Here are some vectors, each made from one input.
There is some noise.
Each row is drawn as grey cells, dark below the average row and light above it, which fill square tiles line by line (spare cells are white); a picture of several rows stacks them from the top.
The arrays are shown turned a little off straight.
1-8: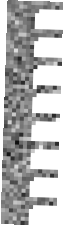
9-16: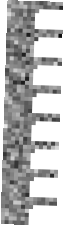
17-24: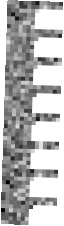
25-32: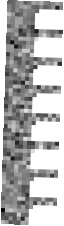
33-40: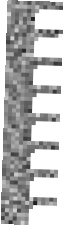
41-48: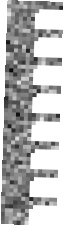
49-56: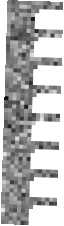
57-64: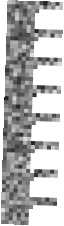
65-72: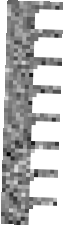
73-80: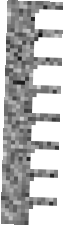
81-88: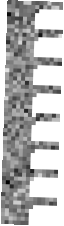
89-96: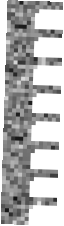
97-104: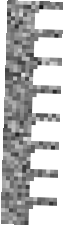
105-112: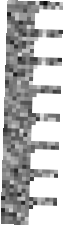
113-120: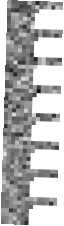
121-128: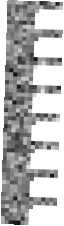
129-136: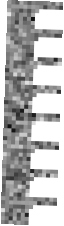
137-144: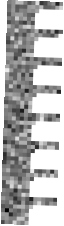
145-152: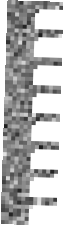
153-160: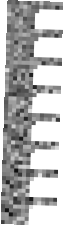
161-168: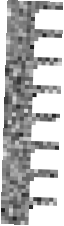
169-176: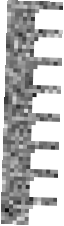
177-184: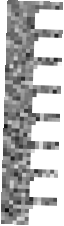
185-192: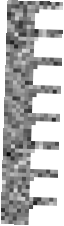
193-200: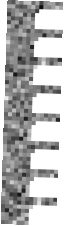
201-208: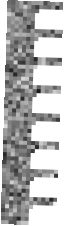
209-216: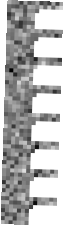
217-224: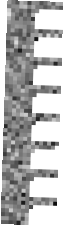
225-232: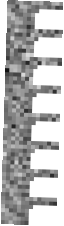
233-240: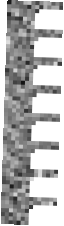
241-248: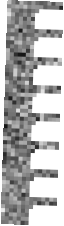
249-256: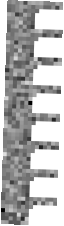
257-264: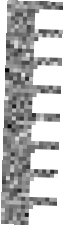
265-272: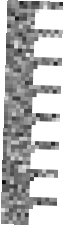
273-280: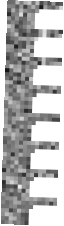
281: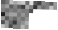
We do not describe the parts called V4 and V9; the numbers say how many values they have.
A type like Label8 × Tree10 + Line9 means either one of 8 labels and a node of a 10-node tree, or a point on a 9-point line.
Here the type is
Bool × Bool × Bool + List3(Circle5) + (Tree8 + Unit) × V4 × V9.
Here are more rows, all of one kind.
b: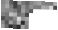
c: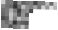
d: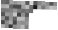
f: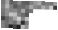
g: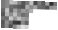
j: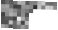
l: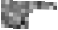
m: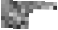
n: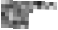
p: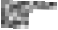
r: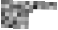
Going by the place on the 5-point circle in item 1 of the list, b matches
f, l and m.
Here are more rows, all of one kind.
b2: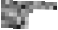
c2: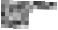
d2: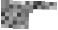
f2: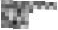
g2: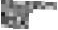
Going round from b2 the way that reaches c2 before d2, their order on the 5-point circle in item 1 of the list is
b2, f2, c2, d2, g2.
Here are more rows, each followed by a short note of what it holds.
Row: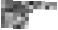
the empty list
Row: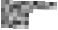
a list of three items
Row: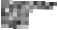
a list of one item
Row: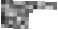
a list of three items
